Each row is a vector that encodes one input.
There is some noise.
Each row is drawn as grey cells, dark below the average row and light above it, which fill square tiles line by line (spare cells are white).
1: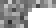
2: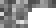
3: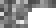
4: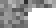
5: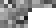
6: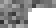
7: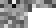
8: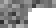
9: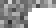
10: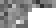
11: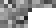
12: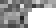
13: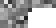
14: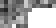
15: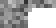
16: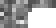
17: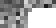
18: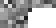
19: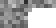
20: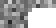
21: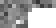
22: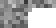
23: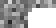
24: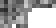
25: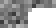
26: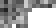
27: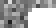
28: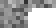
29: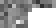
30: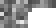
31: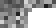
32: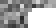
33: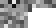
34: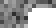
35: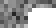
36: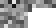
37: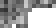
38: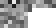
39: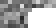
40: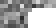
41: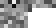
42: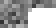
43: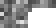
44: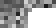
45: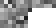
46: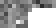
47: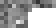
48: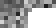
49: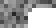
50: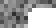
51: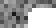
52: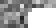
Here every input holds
a node of an 11-node tree.
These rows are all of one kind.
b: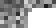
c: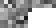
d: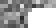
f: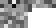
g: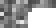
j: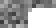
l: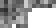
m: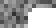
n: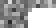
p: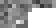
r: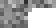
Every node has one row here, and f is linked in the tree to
c.
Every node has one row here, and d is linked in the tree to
n.
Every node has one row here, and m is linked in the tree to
c and j.
